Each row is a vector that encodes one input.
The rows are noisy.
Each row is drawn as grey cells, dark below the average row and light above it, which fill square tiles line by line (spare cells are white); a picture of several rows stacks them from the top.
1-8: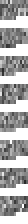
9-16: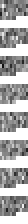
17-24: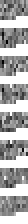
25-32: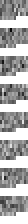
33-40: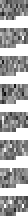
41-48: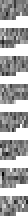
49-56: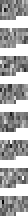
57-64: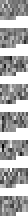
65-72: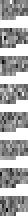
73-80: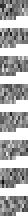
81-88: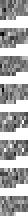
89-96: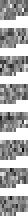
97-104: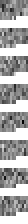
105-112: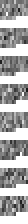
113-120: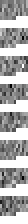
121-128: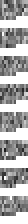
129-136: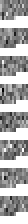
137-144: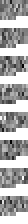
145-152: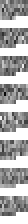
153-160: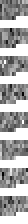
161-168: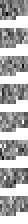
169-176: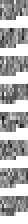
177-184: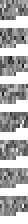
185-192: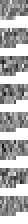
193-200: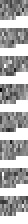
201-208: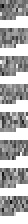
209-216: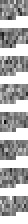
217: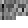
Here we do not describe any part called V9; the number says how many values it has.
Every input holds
a point on an 8-point circle, a point on each of two 5-point lines, a point on a 7-point line and a value of V9.
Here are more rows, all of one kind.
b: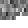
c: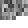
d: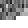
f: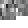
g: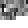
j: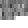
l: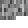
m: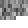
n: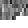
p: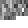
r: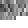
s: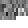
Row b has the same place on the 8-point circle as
f, n and p.
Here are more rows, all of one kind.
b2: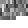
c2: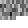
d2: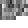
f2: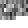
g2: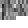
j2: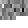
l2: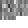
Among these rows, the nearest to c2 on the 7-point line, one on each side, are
f2 and g2.
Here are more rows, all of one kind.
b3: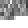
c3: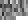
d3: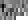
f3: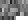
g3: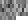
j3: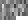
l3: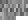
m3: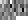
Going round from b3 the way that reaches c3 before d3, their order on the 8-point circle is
b3, m3, c3, d3, g3, l3, f3, j3.
